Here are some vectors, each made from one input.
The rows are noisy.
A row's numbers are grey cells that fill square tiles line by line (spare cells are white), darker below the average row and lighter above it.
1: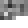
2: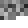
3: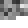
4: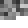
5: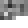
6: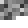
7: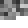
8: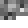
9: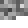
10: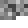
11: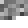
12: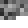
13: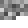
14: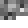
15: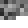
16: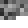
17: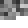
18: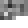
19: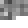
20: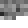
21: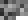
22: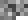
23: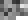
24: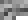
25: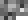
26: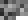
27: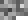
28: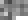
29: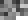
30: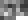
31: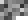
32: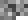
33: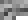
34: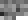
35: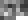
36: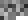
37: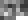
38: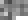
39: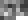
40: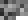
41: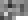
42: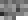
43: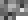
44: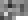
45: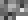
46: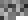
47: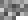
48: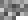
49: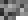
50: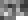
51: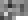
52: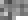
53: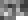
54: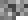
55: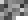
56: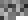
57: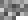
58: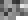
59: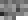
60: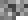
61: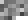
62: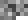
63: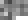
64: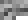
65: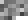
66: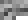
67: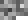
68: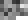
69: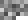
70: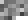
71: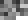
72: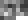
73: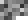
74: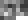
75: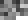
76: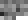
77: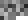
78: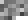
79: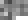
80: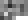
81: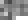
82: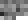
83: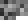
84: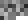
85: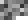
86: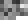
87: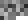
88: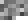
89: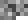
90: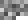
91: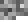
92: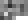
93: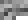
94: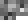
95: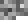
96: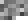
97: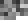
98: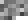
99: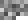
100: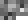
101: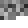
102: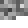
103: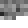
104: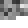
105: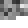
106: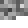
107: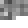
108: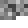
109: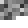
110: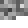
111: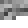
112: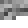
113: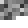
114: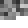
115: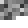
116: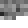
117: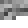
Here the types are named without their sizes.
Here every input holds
a point on a circle.
